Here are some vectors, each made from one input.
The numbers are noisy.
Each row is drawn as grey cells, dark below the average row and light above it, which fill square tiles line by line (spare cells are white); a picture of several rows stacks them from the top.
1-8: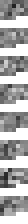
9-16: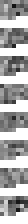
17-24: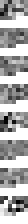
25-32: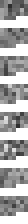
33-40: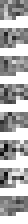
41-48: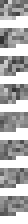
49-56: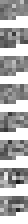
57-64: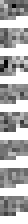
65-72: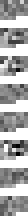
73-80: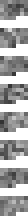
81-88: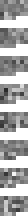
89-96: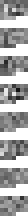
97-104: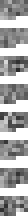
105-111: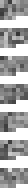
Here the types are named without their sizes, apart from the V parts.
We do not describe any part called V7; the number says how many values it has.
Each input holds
a value of V7, together with either a label, or a point on a line.
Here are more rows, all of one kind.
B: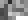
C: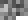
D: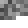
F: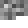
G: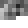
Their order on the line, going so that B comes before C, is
F, D, B, C, G.
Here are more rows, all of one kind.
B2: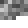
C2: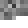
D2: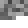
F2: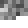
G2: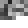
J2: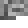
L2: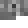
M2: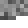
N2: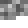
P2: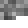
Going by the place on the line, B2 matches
F2, J2, M2 and N2.
